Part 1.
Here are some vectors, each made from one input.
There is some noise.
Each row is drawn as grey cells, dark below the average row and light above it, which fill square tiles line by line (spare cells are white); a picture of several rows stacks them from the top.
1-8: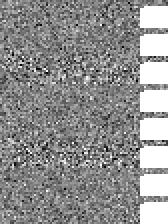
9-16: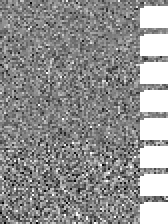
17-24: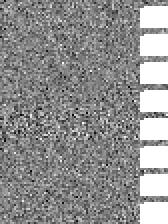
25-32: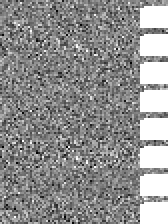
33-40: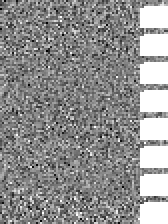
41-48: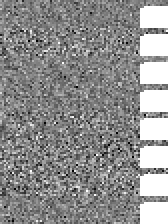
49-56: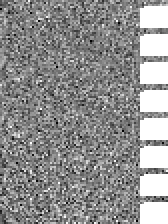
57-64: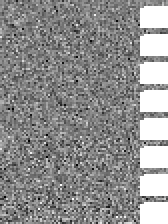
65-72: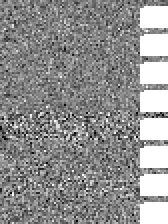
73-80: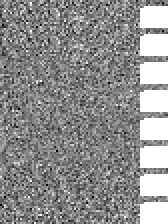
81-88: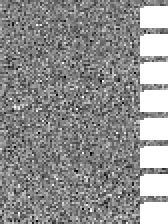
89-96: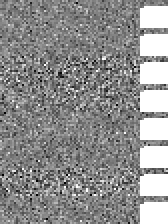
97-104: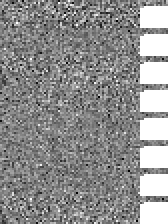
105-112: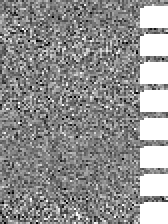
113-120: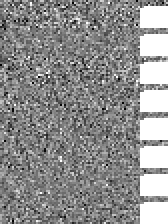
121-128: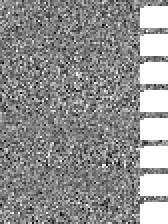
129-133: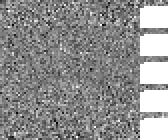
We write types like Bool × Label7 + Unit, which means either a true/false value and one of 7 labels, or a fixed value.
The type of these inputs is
Bool × Circle13 + Label4.
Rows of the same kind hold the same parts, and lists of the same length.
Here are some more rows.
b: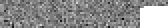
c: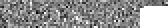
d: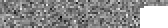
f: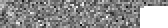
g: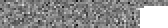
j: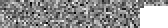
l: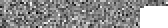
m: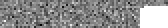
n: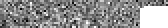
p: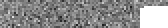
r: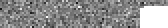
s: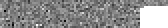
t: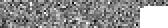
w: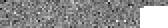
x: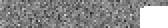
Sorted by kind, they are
b, d, f, g, j, m, p, r, s, w, x
c, l, n, t

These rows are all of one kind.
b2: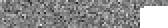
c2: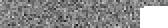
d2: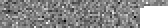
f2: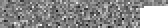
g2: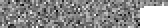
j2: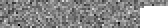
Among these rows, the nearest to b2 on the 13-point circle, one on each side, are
c2 and j2.
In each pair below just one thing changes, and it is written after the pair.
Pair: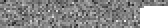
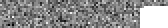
the true/false value
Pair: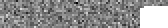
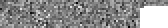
the true/false value
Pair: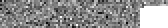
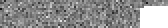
the place on the 13-point circle
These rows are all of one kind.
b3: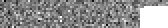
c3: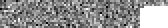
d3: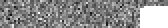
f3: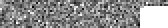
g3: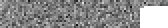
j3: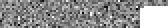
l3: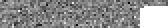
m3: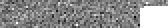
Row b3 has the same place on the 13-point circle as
f3 and m3.
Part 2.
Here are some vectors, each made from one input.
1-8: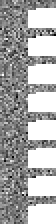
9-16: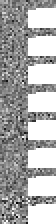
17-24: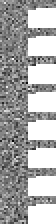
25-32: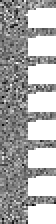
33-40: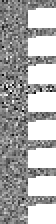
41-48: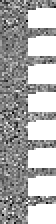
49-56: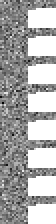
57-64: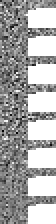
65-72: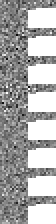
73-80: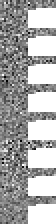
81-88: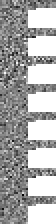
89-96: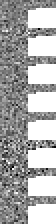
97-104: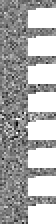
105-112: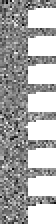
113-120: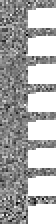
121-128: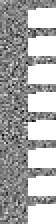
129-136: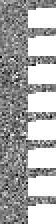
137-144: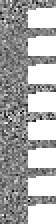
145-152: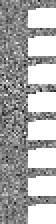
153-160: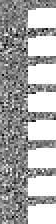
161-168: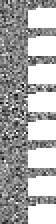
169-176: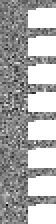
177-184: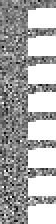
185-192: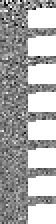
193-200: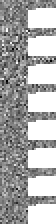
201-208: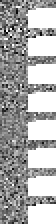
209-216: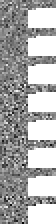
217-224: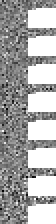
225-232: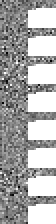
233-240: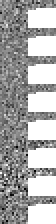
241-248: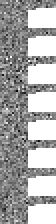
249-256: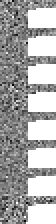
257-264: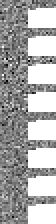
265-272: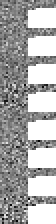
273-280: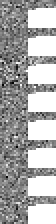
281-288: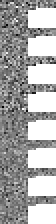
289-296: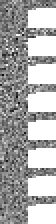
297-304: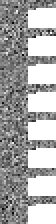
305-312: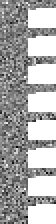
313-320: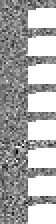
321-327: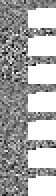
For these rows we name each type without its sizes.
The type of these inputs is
Bool × Bool × Bool × Bool × Bool × Line + Tree.
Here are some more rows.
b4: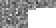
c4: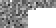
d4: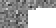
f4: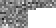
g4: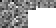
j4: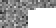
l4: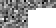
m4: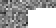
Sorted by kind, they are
b4, c4, d4, f4, j4, l4, m4
g4

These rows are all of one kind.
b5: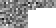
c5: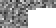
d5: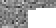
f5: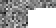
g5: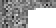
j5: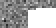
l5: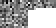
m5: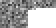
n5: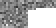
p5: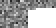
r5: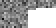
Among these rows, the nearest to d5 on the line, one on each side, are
m5 and n5.
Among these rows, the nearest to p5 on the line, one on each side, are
f5 and j5.
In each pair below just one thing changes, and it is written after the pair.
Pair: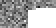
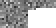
one of the five true/false values
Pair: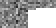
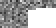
one of the five true/false values
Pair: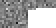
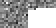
the place on the line
